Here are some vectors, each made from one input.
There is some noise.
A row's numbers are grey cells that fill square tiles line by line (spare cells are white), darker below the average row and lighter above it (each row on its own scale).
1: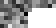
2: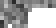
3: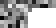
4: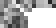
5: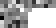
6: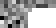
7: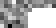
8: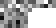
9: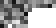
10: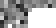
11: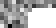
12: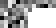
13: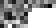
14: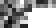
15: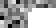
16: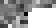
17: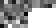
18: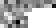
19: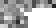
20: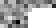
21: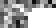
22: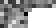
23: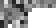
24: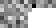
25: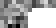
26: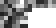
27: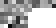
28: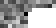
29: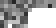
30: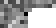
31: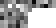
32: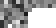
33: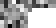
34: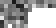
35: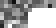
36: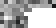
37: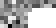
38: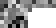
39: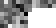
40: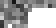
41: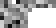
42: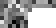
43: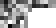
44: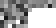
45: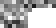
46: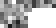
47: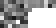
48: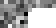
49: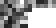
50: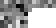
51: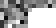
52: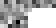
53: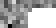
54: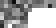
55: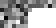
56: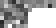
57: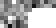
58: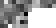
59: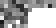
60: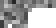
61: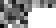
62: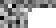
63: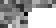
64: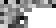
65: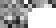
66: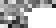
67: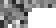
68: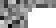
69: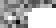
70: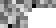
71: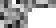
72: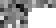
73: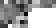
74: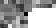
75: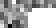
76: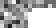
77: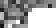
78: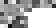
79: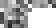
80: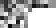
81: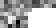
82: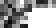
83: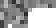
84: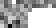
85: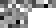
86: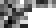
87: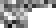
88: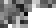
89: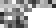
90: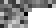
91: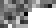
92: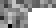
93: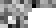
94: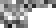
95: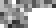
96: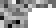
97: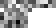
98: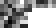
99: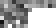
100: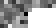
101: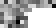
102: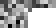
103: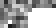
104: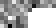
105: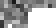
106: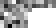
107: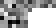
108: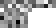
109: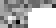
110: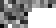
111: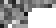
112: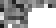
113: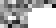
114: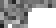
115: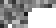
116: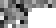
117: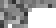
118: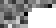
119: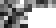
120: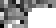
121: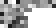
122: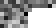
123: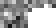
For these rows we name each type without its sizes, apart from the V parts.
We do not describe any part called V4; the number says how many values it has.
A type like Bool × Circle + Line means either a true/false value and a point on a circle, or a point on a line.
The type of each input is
List(Line × V4).
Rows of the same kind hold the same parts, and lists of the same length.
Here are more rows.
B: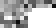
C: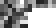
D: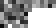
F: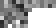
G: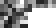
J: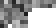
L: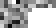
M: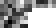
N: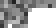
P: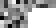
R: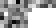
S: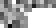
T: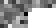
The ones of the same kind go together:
B, L, P, R, S
C, G, M
D, F, J, N, T

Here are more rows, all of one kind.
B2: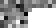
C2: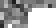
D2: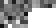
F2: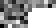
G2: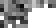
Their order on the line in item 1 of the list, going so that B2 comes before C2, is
D2, F2, B2, G2, C2.
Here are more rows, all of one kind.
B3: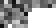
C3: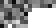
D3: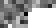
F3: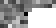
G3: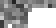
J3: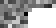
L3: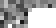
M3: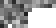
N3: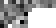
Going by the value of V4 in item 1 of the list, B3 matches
C3, G3 and M3.
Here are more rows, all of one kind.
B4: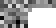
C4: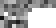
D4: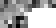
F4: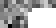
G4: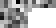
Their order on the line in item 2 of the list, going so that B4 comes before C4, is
F4, B4, G4, C4, D4.
